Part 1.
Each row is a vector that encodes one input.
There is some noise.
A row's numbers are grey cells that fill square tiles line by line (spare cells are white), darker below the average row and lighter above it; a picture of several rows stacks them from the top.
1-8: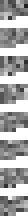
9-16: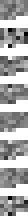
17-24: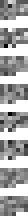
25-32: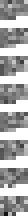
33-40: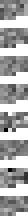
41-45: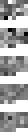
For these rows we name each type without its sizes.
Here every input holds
a point on a circle.
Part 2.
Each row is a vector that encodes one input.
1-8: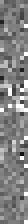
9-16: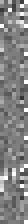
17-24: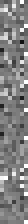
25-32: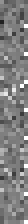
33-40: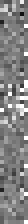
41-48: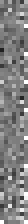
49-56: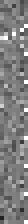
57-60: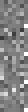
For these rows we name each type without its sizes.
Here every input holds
a point on a line.
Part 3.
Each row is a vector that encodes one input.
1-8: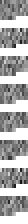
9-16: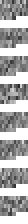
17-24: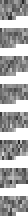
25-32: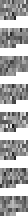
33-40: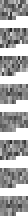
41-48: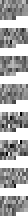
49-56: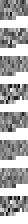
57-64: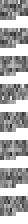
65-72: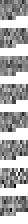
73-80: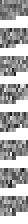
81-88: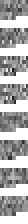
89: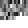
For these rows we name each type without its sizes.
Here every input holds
a point on a line.
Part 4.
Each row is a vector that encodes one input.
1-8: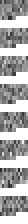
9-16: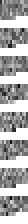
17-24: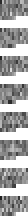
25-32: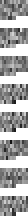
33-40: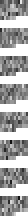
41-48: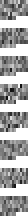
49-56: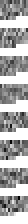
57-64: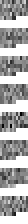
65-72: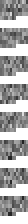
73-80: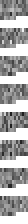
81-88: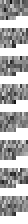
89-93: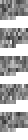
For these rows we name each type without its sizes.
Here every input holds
a point on a line.
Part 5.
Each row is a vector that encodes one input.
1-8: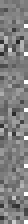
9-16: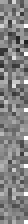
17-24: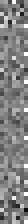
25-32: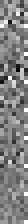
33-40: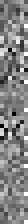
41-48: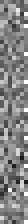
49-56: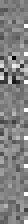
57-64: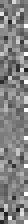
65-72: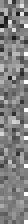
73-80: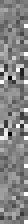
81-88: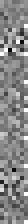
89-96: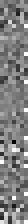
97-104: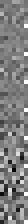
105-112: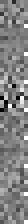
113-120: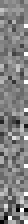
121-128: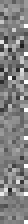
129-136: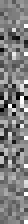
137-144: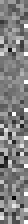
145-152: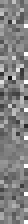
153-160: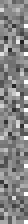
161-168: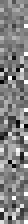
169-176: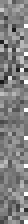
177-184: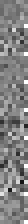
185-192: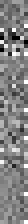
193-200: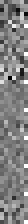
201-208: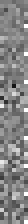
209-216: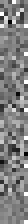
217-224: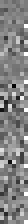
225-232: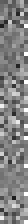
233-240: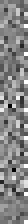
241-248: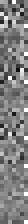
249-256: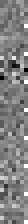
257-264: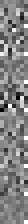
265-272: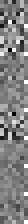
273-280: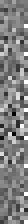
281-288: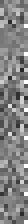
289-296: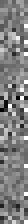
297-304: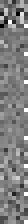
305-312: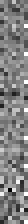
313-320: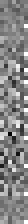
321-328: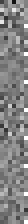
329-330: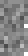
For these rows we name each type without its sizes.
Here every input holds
either a fixed value, or four true/false values.
